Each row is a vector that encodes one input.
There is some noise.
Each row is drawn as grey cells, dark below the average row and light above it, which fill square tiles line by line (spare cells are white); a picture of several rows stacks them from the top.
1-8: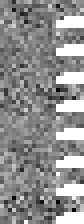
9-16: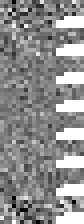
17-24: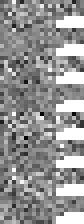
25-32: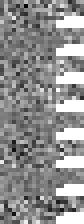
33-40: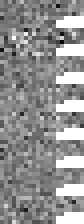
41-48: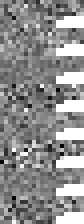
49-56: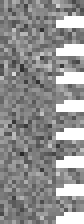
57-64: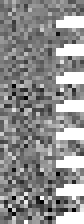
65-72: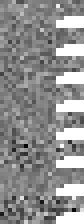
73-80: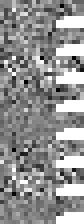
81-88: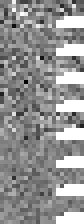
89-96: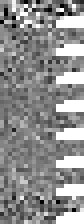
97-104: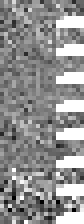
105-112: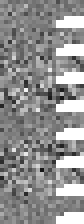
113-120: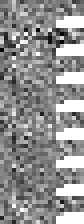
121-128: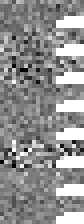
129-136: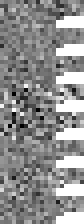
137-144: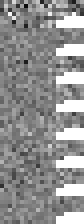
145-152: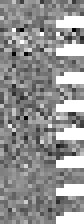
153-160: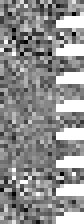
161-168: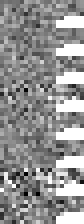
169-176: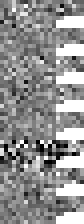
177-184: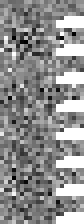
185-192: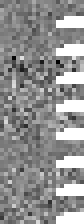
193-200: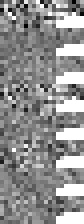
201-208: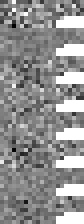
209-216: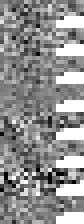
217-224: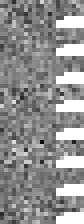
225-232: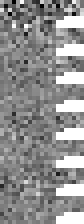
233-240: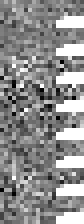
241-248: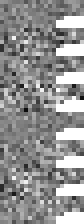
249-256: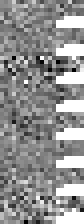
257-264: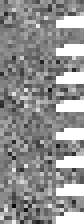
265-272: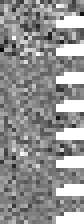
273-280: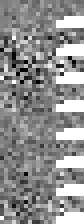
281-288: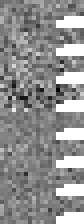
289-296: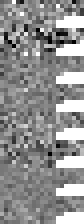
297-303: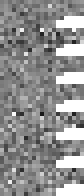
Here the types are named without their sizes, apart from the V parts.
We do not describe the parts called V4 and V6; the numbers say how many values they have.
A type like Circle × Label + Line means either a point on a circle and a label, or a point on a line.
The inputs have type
Bool × Bool × Bool × Bool × (Line + V4) × V6.
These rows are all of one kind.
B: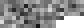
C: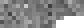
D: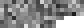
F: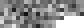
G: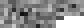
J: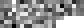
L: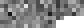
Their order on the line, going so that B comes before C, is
F, J, L, D, G, B, C.
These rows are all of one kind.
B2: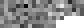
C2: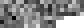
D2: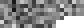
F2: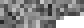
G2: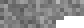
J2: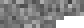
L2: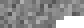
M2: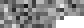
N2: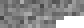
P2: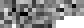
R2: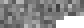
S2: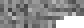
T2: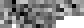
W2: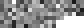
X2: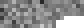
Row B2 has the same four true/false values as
C2, D2, J2 and M2.
